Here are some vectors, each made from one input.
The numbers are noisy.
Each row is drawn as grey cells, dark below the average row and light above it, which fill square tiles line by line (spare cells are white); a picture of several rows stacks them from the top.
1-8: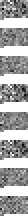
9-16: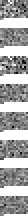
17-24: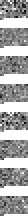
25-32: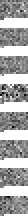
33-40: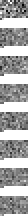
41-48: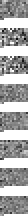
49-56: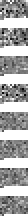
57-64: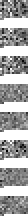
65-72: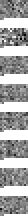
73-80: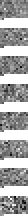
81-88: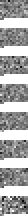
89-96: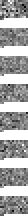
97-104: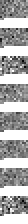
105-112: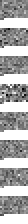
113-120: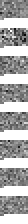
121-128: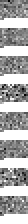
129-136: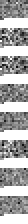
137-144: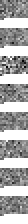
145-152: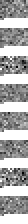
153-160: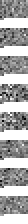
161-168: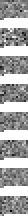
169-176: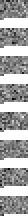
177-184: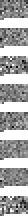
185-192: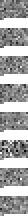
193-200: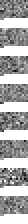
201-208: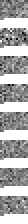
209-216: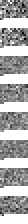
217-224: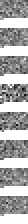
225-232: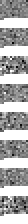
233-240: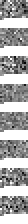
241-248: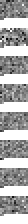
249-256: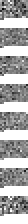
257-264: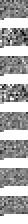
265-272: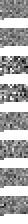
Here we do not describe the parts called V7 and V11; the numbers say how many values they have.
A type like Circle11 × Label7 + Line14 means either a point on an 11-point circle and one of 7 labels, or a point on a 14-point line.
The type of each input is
(Bool × Bool × Bool × Bool × V11 + V7) × Tree10 × Tree10.
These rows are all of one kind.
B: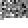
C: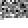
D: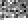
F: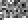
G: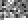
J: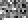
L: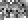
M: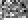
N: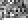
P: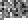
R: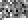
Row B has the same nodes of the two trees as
C, D and M.
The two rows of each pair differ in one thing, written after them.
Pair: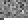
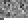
the node of one of the two trees
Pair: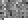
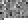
one of the four true/false values
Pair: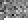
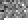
the value of V11
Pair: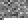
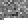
one of the four true/false values
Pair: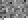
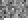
one of the four true/false values
